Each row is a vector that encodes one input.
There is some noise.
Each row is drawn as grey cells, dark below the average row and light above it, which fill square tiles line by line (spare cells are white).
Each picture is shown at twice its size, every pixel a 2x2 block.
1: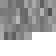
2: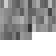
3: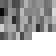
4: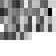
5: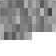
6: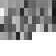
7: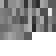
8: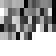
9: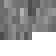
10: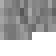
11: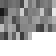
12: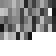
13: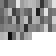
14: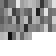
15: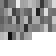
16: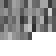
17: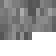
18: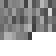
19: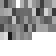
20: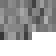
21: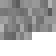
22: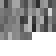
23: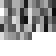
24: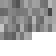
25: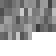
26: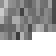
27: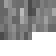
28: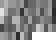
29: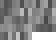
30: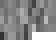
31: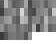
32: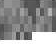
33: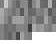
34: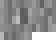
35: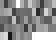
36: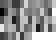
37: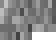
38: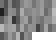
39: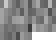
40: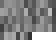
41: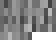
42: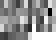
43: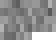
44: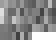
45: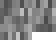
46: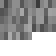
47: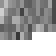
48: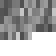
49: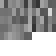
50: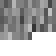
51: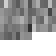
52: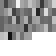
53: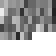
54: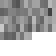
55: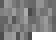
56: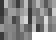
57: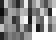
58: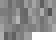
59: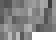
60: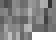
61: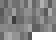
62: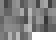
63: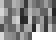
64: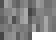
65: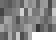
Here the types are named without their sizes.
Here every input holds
a list of points on a line.
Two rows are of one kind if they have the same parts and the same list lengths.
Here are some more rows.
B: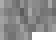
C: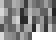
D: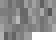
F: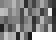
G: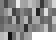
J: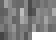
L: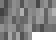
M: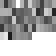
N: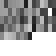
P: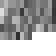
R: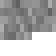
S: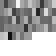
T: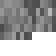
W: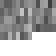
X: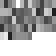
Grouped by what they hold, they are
B, C, D, P, R
F, J, L, N, T, W
G, M, S, X

